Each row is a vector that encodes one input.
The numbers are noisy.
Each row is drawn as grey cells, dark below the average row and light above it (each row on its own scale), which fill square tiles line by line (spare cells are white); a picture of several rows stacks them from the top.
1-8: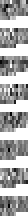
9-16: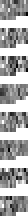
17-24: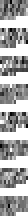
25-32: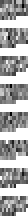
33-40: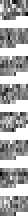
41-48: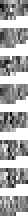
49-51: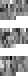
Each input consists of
one of 7 labels and a true/false value.
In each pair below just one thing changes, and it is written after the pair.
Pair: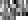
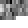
the label
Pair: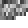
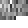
the label
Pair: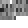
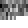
the label
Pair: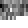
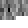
the label
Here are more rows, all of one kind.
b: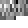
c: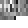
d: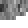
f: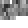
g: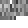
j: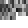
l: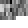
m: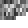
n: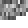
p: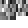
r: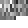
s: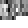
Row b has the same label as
c, g and r.
